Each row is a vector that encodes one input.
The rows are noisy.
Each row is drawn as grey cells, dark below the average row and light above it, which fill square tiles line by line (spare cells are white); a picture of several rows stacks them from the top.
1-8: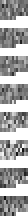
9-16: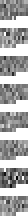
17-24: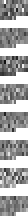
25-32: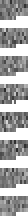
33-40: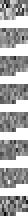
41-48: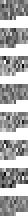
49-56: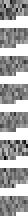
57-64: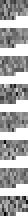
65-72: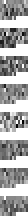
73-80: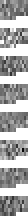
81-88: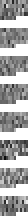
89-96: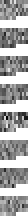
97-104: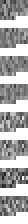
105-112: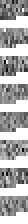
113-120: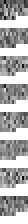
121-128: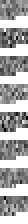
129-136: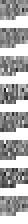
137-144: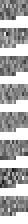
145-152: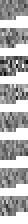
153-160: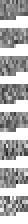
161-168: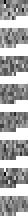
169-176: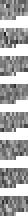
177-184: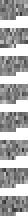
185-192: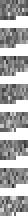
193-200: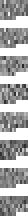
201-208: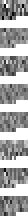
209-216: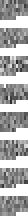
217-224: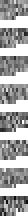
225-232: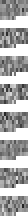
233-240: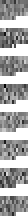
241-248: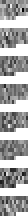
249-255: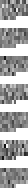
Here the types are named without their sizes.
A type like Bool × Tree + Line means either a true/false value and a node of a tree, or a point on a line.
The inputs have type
List(Circle).
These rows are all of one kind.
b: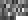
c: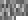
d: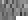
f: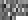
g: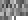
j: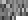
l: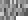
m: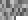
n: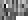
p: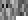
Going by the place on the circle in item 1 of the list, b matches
l and n.
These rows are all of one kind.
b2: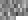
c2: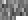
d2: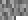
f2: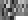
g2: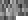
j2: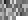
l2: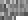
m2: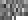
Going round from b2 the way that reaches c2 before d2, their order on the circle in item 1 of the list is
b2, f2, j2, g2, l2, m2, c2, d2.
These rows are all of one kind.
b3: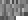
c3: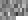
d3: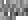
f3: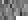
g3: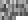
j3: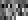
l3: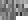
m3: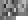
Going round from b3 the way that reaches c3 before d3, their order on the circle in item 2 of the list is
b3, m3, c3, d3, g3, j3, l3, f3.
